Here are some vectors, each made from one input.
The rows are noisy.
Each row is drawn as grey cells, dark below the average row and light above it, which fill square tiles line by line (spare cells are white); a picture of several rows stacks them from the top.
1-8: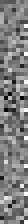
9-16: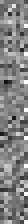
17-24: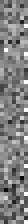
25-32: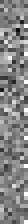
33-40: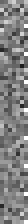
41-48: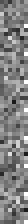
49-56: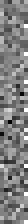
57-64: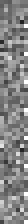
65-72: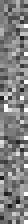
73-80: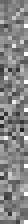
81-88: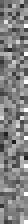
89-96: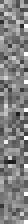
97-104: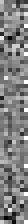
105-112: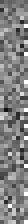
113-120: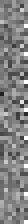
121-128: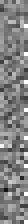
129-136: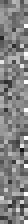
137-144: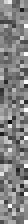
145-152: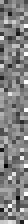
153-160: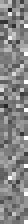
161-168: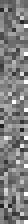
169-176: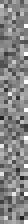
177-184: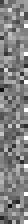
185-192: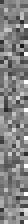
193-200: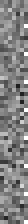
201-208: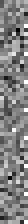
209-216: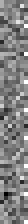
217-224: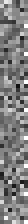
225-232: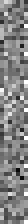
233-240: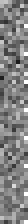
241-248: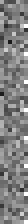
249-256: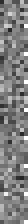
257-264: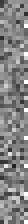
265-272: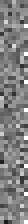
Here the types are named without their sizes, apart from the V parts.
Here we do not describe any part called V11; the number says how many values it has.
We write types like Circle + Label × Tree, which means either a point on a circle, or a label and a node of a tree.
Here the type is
Label × V11 + List(Line).
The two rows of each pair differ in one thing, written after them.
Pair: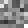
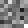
the label
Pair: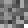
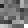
the label
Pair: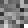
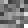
the label
